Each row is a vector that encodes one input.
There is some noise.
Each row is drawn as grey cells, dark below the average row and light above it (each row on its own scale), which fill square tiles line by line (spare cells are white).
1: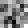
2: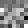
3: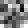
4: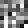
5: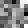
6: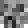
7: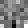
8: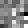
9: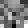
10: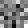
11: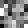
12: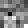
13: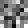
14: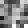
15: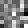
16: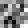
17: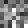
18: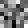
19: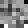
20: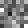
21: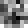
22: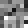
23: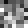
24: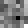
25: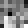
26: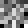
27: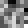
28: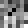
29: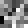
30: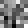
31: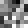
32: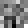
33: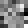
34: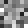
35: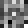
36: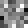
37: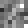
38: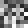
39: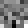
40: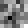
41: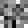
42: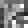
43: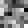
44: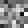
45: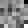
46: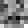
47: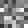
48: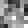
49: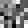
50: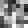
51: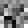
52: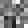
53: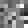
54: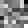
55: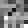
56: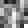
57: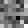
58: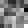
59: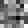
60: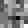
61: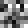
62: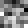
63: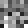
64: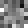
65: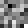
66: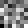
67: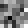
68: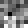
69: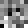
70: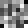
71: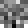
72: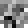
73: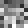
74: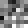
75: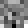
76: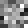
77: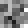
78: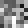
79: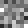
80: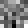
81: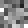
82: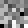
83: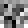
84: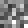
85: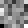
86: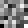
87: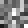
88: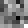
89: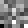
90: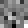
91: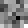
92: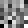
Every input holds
either a point on a 3-point line and a point on a 7-point line, or a point on a 9-point line.
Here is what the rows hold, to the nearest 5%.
About 65% of them hold a point on a 3-point line and a point on a 7-point line. The rest hold a point on a 9-point line.
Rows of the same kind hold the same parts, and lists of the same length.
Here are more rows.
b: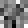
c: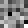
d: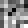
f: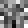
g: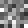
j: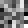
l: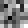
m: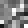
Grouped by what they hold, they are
b, f, l
c, d, g, j, m

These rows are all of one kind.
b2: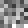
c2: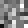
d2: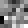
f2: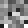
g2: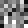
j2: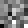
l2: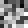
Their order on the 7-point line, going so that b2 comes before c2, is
l2, b2, j2, c2, d2, g2, f2.
